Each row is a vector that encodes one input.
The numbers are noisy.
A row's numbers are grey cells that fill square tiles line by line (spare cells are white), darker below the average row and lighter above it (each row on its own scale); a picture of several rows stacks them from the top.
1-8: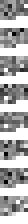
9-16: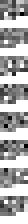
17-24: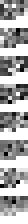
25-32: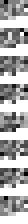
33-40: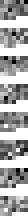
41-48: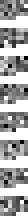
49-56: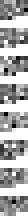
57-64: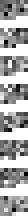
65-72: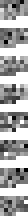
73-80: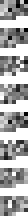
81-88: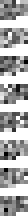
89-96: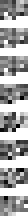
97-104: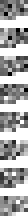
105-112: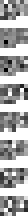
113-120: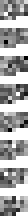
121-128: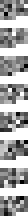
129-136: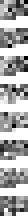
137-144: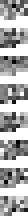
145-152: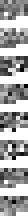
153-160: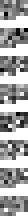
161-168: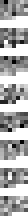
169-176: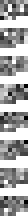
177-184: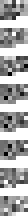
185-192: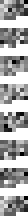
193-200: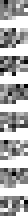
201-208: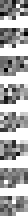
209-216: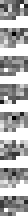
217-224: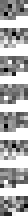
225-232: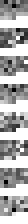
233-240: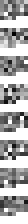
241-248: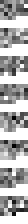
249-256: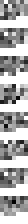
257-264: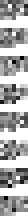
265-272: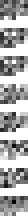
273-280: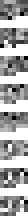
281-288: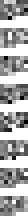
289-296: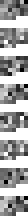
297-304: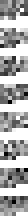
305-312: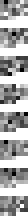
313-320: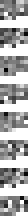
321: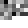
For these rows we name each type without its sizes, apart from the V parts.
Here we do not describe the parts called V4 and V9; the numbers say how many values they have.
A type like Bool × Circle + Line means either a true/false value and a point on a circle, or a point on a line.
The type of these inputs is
(Bool × Bool × Bool × Bool + Label) × V9 + V4.
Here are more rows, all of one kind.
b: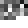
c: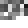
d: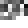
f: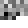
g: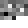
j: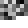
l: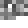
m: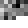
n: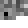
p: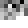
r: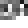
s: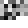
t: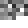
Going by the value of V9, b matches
c, d and r.
